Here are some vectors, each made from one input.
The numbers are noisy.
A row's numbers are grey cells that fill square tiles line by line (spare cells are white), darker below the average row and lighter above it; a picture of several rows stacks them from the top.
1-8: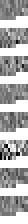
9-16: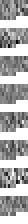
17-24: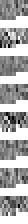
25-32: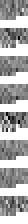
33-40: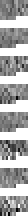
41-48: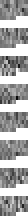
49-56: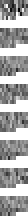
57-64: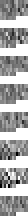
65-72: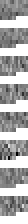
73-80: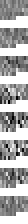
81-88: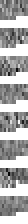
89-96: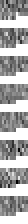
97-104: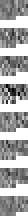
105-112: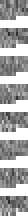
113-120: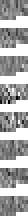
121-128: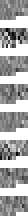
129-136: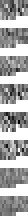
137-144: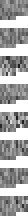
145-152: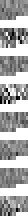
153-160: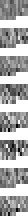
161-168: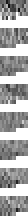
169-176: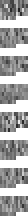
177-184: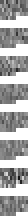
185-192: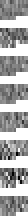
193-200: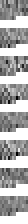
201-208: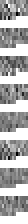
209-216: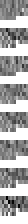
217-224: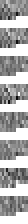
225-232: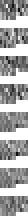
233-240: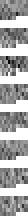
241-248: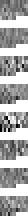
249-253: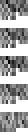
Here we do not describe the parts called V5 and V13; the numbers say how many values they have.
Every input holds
either a point on a 4-point line, a value of V5 and a value of V13, or a point on a 17-point line.
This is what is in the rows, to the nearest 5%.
About 45% of them hold a point on a 4-point line, a value of V5 and a value of V13. The rest hold a point on a 17-point line.
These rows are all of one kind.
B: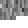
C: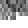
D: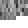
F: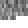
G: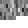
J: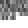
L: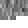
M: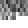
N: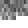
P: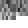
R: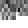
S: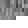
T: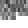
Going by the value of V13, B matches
C, L, P and S.
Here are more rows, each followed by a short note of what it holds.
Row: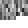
a point on a 4-point line, a value of V5 and a value of V13
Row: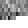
a point on a 17-point line
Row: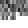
a point on a 4-point line, a value of V5 and a value of V13
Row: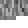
a point on a 4-point line, a value of V5 and a value of V13
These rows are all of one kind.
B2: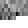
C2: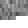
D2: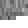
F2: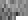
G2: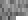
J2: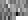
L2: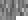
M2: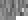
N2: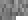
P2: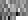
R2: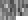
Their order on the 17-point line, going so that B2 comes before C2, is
N2, B2, F2, L2, M2, J2, R2, C2, G2, D2, P2.
